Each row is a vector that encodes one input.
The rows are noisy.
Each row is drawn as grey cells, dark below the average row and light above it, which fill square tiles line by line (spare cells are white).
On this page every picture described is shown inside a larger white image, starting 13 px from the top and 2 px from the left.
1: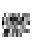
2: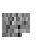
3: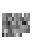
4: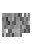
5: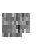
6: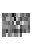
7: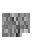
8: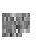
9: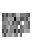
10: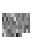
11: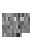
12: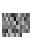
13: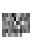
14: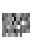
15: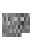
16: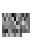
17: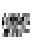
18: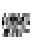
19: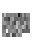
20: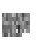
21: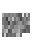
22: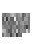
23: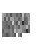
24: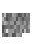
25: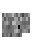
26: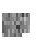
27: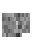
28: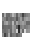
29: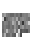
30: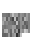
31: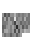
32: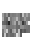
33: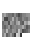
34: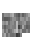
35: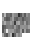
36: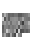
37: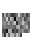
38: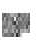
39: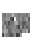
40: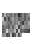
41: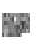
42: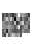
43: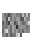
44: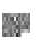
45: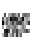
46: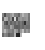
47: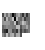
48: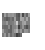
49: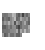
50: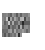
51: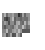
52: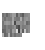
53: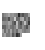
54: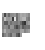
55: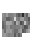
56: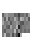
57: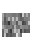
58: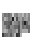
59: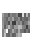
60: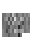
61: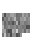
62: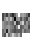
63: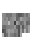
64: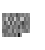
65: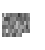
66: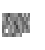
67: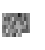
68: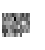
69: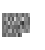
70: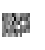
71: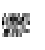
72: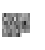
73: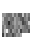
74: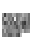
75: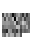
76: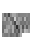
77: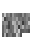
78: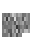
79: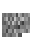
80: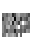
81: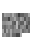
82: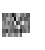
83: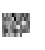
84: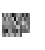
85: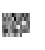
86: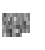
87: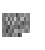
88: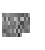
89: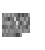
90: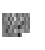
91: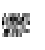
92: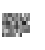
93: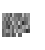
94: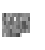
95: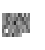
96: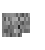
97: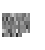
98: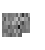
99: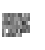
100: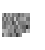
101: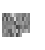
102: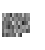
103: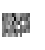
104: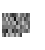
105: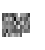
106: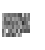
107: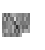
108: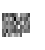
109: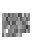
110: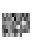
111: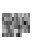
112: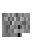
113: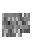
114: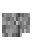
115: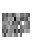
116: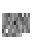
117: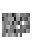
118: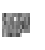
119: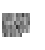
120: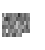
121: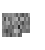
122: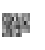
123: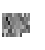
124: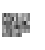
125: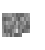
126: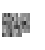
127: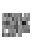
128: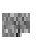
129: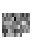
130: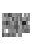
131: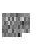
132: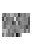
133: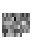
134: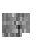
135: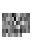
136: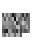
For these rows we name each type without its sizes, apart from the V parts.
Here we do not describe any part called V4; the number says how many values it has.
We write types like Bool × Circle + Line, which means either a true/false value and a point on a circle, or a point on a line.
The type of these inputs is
List(Bool × V4).
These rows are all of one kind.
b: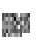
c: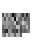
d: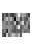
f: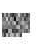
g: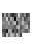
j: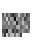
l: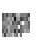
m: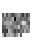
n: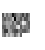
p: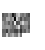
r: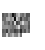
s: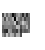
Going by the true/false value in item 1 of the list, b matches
d, l, p and r.
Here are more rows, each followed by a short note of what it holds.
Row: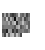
a list of one item
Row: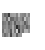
a list of three items
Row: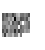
a list of one item
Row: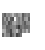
a list of three items
